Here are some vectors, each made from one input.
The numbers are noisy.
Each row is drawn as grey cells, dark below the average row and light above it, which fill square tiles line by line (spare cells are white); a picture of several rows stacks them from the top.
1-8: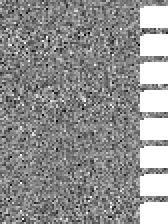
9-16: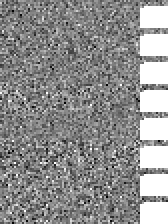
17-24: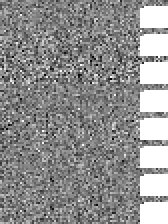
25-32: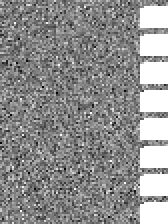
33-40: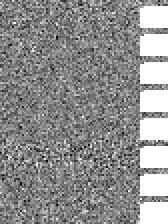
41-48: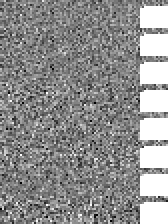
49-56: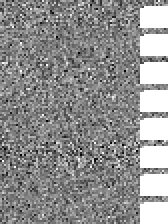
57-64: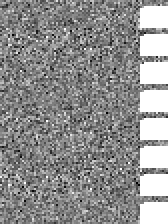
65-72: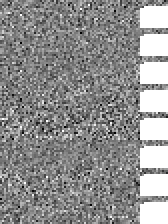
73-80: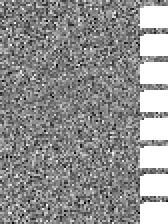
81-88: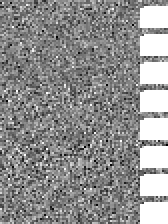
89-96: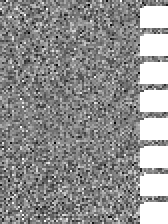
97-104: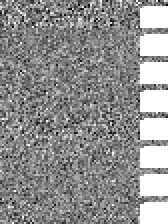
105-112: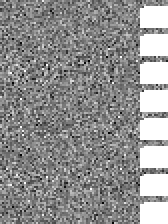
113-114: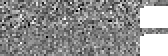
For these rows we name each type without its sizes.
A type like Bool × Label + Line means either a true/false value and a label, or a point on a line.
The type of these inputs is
(Line × Line + Unit) × (Tree + Unit).
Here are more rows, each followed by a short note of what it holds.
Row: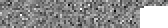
a node of a tree
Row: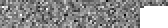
a fixed value
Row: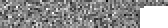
a point on each of two lines
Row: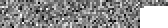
a fixed value
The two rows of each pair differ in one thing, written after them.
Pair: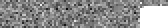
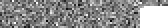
the place on one of the two lines
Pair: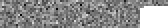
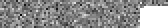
the place on one of the two lines
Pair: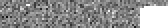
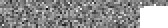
the place on one of the two lines
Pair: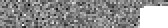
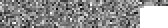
the place on one of the two lines
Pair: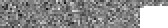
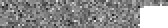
the node of the tree
